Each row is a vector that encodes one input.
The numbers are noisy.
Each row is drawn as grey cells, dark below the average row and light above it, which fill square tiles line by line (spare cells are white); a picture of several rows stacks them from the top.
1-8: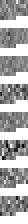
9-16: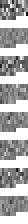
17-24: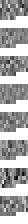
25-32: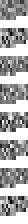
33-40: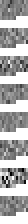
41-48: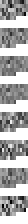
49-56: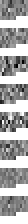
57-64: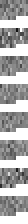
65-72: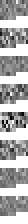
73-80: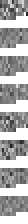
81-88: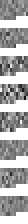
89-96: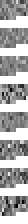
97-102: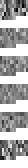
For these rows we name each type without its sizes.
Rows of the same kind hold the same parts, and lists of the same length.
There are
3 kinds of row.
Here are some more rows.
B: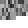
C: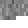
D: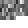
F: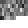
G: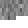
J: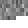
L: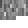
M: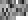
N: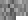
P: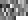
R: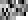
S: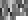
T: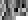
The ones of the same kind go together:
B, C, G, J, L, M, N, P, R
D, F, S
T

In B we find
a label and four true/false values.
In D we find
a point on a circle.
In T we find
a fixed value.
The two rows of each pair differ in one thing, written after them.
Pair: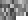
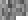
one of the four true/false values
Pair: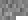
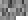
the label
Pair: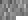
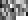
the label
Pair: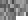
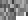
one of the four true/false values
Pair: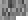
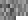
one of the four true/false values
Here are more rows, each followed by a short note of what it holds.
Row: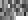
a point on a circle
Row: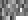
a point on a circle
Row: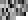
a label and four true/false values
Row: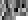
a fixed value
